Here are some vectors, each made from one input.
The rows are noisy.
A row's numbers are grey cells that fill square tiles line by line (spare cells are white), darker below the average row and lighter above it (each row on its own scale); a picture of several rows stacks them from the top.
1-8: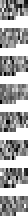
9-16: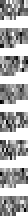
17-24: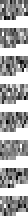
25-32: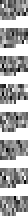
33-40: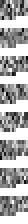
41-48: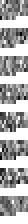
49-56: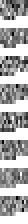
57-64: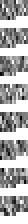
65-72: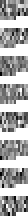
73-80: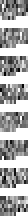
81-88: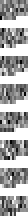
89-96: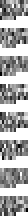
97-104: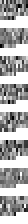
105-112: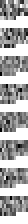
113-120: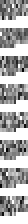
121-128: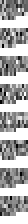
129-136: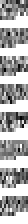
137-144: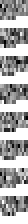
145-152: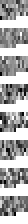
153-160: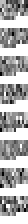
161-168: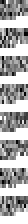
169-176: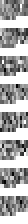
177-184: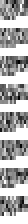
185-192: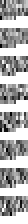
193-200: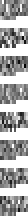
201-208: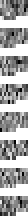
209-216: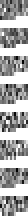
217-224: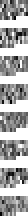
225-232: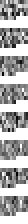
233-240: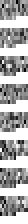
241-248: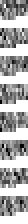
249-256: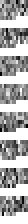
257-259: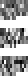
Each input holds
a point on a 5-point line, together with a list of up to two points on a 6-point circle.
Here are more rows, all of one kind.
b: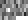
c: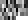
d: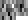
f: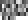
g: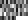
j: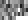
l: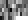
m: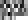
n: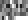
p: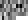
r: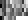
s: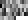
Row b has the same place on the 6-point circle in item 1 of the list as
f, l and n.
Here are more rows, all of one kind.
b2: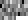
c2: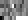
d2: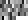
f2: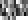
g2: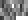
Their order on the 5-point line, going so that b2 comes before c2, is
b2, d2, f2, c2, g2.
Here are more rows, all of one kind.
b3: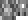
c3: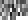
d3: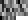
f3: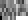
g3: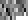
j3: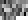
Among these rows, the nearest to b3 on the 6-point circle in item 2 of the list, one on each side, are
c3 and g3.
